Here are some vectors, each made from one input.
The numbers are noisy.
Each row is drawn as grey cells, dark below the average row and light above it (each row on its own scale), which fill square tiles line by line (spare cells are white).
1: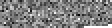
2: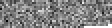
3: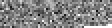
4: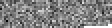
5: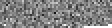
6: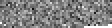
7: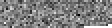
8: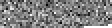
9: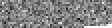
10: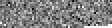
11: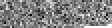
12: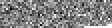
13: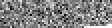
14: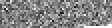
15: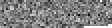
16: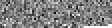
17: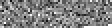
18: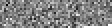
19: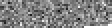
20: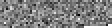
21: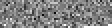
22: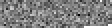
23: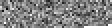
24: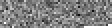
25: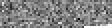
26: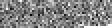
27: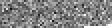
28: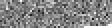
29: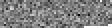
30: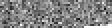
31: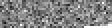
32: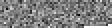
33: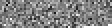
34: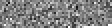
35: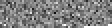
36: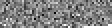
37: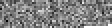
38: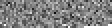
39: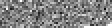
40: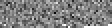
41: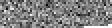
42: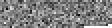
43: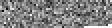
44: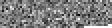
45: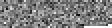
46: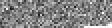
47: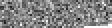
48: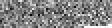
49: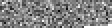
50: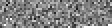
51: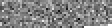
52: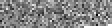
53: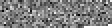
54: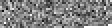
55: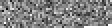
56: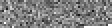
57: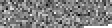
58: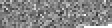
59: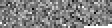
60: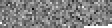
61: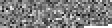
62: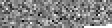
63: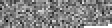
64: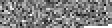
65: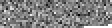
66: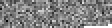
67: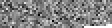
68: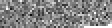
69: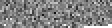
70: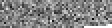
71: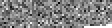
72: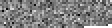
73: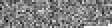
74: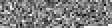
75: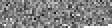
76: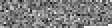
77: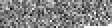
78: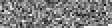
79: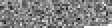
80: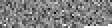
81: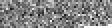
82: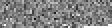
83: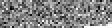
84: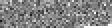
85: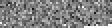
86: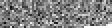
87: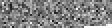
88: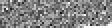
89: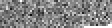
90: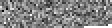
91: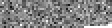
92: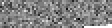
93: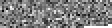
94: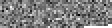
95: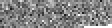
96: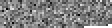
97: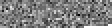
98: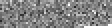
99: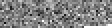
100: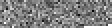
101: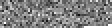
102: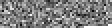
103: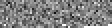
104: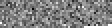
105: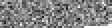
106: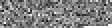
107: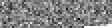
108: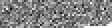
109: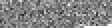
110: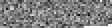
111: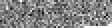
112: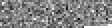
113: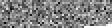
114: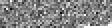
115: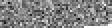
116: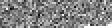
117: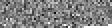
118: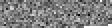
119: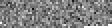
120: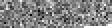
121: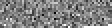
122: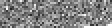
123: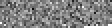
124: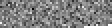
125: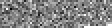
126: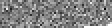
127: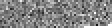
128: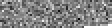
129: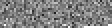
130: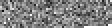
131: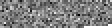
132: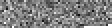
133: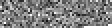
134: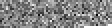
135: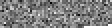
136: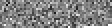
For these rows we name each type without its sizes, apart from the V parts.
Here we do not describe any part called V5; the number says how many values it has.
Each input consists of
either a true/false value and a value of V5, or a list of points on a line.
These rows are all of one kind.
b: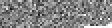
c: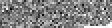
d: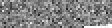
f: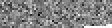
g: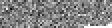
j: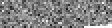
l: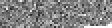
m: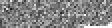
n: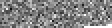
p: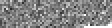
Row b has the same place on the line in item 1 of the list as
c, g, l and n.
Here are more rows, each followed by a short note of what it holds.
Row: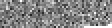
a list of two items
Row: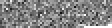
a list of three items
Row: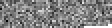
the empty list
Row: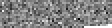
a list of three items
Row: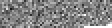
a list of three items
